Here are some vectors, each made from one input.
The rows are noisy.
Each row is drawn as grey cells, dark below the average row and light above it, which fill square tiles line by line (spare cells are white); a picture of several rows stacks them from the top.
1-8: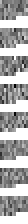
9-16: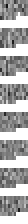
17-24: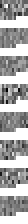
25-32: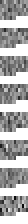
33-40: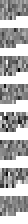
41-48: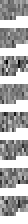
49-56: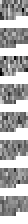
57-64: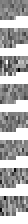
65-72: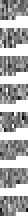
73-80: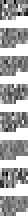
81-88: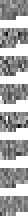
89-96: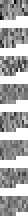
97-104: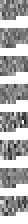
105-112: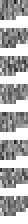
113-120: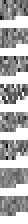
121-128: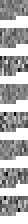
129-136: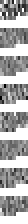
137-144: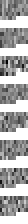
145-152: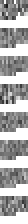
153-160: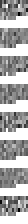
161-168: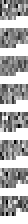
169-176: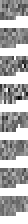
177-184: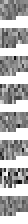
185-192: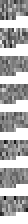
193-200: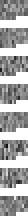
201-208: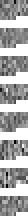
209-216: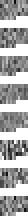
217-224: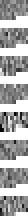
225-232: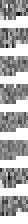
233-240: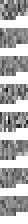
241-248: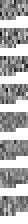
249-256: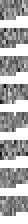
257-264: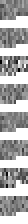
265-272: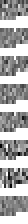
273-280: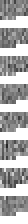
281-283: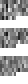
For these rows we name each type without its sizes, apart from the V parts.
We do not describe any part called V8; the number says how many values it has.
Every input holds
a true/false value and a value of V8, together with either a label, or a point on a line.
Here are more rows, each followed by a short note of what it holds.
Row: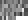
a point on a line, a true/false value and a value of V8
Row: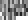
a point on a line, a true/false value and a value of V8
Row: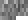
a point on a line, a true/false value and a value of V8
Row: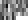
a point on a line, a true/false value and a value of V8
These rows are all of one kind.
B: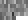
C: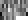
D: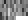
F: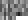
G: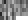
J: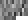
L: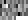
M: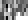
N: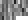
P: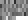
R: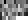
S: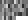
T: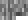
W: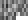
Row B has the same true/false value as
F, N, P and T.
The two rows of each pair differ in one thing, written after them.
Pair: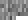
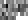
the place on the line
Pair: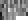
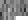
the place on the line
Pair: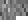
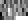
the value of V8
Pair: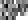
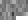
the place on the line
